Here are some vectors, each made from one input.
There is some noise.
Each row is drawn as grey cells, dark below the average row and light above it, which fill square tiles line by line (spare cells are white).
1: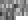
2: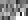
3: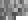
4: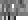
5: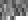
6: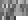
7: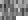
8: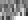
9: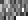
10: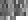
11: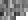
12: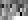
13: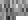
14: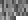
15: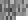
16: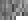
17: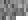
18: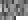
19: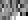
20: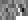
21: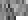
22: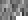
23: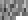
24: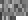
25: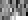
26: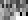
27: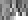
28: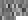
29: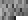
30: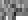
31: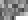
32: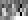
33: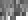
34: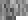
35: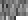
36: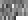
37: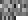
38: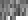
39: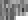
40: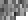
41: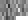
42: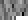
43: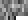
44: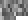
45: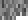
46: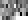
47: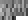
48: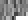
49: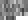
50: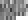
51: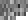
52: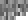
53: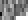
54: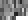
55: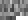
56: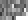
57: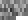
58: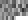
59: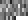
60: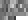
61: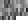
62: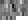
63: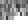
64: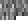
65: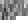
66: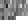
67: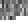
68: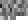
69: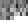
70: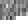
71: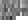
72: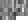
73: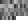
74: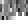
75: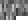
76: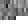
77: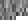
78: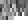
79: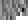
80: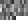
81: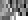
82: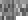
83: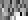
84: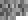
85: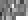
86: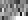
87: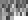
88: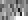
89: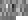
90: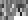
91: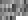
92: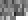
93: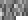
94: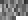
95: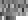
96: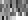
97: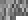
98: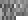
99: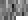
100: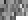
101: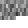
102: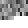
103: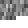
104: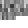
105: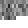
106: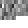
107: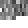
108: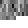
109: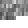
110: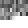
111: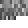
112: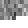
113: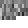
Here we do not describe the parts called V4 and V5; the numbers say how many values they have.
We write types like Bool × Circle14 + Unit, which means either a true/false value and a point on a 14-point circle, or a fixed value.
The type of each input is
(Bool × Bool × Bool × Bool + V4) × Line6 × V5.
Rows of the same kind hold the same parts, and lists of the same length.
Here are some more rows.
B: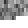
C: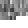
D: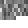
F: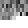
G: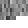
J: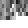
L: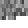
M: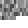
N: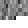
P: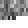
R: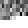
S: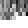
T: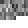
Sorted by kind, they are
B, C, D, G, L, M, N, P, T
F, J, R, S

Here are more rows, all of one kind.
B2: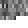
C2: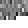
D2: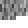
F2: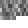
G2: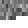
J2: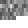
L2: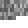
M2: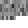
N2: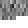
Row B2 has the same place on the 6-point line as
C2, D2 and M2.
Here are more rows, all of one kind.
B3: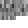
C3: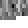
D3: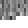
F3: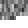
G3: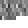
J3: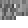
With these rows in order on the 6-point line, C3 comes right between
B3 and J3.
